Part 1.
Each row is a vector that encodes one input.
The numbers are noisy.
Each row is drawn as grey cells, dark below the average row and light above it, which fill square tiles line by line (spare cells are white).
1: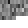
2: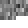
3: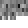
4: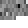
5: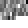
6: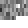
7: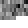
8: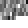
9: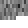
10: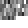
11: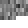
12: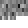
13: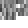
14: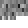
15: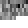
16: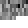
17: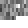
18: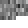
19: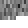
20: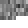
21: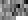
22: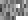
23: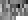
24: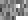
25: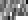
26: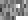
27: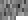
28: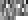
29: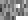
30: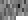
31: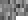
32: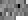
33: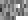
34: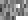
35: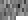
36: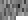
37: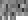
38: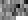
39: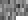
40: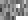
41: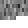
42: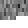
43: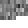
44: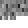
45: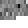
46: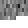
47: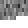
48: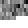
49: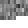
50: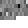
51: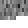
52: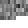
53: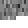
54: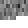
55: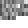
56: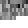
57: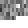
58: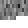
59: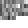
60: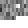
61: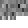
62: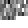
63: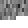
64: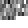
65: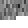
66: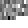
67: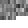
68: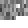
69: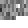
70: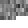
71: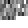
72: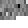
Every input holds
a point on a 7-point line and a true/false value.
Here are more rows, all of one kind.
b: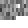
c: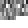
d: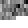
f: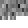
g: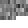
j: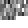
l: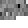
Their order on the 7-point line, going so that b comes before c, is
f, b, l, g, j, c, d.
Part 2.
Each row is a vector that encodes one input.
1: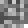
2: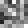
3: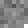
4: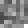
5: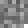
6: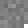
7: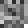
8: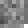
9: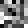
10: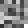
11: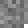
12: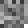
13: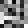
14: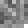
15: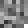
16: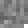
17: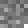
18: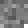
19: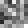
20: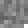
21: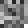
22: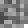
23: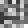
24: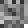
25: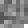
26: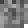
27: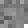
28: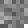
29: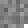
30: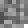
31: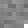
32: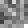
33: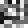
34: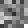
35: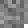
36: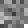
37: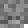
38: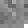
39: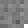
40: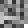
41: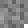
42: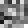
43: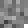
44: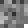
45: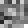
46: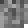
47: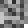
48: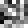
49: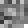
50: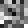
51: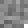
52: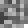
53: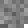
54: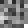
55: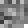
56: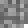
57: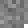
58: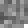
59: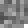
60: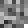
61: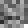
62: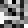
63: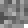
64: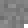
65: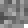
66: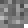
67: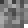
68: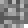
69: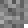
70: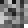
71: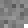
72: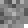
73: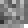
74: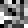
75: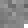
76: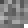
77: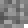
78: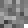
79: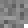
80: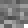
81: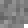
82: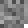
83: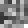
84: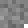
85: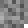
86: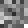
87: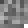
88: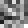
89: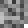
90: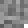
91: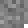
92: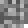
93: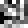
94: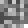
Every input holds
a point on a 7-point line and a true/false value.
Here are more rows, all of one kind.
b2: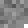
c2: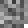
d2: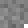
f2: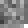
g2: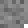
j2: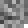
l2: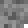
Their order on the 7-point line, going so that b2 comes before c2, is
f2, j2, b2, d2, c2, g2, l2.
